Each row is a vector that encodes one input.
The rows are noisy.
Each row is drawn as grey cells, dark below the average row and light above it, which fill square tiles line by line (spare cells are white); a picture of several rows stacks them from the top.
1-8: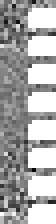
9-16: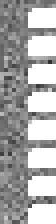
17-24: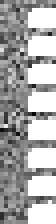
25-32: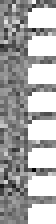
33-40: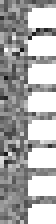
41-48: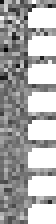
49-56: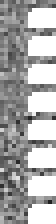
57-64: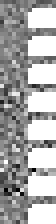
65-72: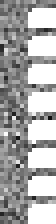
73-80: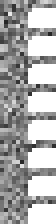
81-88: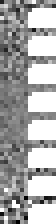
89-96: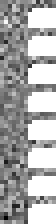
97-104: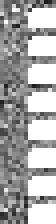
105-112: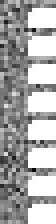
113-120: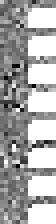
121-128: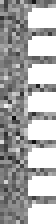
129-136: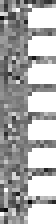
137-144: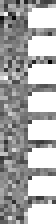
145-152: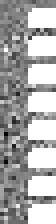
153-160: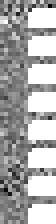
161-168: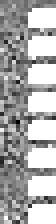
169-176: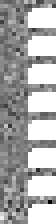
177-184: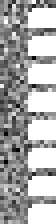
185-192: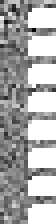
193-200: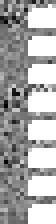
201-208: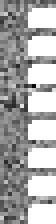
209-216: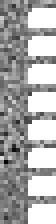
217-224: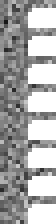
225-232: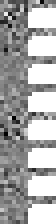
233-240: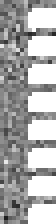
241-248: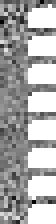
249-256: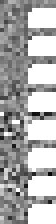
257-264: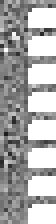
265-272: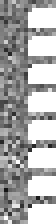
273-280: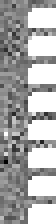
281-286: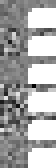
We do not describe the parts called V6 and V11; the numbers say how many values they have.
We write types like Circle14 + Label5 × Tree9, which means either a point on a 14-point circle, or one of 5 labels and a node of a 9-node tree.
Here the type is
(Circle9 + Line7) × V6 + V11.
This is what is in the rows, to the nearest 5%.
About 55% of them hold a value of V6, together with either a point on a 9-point circle, or a point on a 7-point line. The rest hold a value of V11.
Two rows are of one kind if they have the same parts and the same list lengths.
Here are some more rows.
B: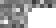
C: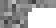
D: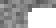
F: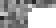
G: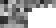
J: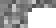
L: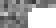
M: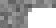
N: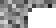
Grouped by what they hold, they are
B, F, G, L, N
C, D
J, M

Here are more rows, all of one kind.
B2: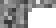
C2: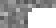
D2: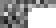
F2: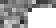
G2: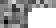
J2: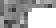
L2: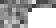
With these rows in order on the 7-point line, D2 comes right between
C2 and L2.
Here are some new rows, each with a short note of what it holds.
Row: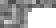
a value of V11
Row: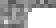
a point on a 9-point circle and a value of V6
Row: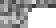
a point on a 9-point circle and a value of V6
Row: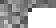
a point on a 7-point line and a value of V6
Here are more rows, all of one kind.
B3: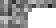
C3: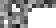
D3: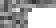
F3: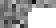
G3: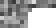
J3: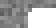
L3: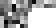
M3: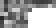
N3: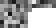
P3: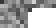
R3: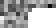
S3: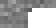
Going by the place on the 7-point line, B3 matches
F3, G3 and L3.
